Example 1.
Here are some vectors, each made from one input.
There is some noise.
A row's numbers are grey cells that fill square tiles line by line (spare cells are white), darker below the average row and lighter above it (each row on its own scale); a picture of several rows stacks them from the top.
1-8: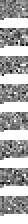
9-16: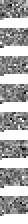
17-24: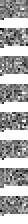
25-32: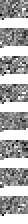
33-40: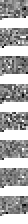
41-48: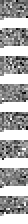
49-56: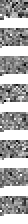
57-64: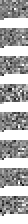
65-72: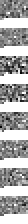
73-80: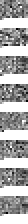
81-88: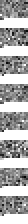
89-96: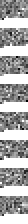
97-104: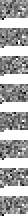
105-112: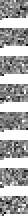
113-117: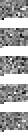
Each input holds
two labels (each one of 5) and a point on a 7-point line.
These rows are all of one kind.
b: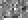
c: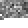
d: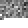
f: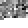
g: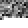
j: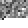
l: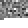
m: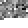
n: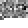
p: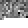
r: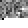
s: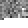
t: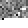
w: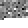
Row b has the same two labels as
f, m and n.
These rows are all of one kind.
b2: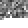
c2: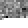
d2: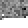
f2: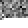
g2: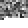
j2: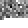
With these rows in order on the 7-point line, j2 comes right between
c2 and g2.
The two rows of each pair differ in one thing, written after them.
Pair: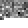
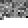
the place on the 7-point line
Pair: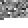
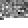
one of the two labels
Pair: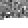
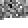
one of the two labels
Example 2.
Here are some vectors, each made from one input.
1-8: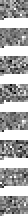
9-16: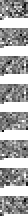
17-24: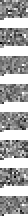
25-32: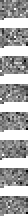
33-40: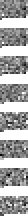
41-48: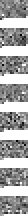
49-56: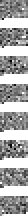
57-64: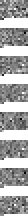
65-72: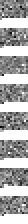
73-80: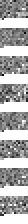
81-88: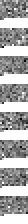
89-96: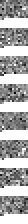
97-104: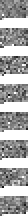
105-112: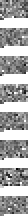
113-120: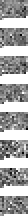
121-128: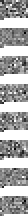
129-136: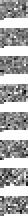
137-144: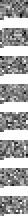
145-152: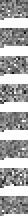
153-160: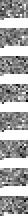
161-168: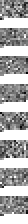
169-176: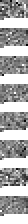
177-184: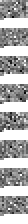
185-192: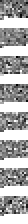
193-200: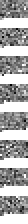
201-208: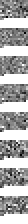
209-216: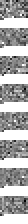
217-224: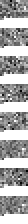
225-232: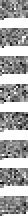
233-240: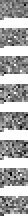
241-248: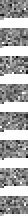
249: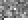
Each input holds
one of 5 labels, together with either one of 5 labels, or a point on a 10-point line.
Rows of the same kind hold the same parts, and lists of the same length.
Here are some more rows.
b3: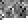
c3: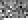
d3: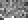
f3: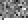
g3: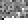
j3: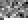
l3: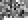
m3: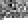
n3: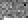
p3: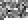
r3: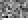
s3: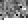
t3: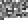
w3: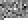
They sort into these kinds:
b3, f3, j3, l3, m3, n3, p3, s3, t3, w3
c3, d3, g3, r3

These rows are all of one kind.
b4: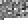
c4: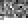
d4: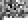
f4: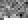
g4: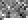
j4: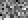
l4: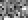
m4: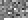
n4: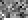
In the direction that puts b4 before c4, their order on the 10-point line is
b4, m4, l4, d4, j4, c4, f4, g4, n4.
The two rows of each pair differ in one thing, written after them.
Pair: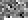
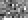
the place on the 10-point line
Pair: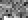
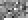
the label
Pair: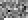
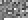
the place on the 10-point line
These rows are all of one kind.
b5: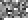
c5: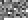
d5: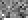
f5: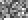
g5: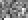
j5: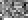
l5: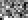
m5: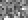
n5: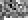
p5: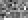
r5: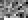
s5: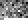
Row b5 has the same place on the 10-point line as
j5 and m5.
